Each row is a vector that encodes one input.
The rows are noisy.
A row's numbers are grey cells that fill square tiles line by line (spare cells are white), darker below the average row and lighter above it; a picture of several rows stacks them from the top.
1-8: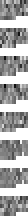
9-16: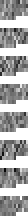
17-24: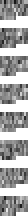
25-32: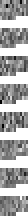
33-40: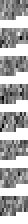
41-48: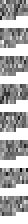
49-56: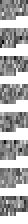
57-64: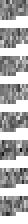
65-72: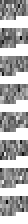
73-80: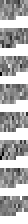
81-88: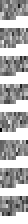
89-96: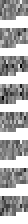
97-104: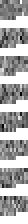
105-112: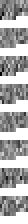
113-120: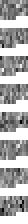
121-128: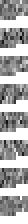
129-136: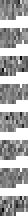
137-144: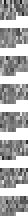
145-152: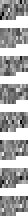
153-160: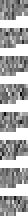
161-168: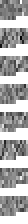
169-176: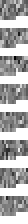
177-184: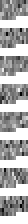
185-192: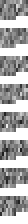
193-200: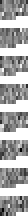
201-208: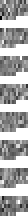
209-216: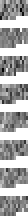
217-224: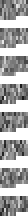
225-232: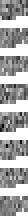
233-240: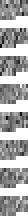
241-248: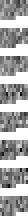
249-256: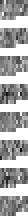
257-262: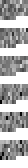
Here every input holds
a point on a 13-point line, together with either a point on a 13-point line, or four true/false values.
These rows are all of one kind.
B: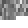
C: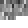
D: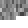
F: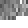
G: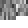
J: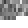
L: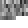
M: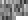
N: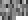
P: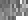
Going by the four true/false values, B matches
F and P.
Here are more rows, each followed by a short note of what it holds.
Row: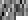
a point on each of two 13-point lines
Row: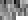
a point on each of two 13-point lines
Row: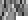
a point on each of two 13-point lines
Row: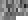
a point on a 13-point line and four true/false values
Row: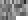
a point on a 13-point line and four true/false values
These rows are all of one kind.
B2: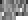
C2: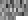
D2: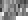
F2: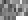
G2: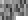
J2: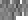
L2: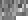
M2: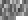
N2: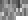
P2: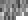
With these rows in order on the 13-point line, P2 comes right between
J2 and N2.
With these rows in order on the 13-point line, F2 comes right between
J2 and M2.
